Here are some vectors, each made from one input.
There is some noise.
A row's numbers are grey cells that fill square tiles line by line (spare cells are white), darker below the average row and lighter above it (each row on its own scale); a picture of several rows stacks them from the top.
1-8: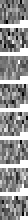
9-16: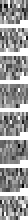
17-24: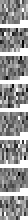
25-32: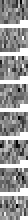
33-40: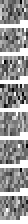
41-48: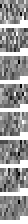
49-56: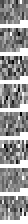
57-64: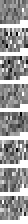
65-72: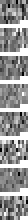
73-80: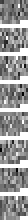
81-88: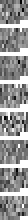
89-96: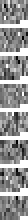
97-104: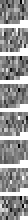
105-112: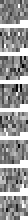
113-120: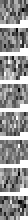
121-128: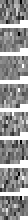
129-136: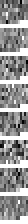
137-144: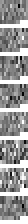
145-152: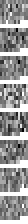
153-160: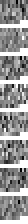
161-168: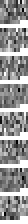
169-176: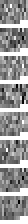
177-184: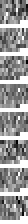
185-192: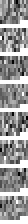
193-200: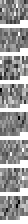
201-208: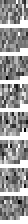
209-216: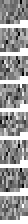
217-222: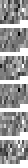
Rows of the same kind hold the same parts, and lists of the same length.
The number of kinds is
3.
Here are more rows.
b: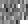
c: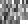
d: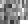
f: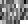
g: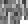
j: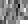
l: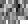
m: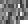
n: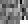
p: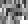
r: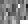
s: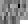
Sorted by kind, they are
b, c, d, j, l, m, n, r
f
g, p, s

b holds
a point on each of three 10-point circles.
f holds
a fixed value.
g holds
a point on each of two 10-point circles.
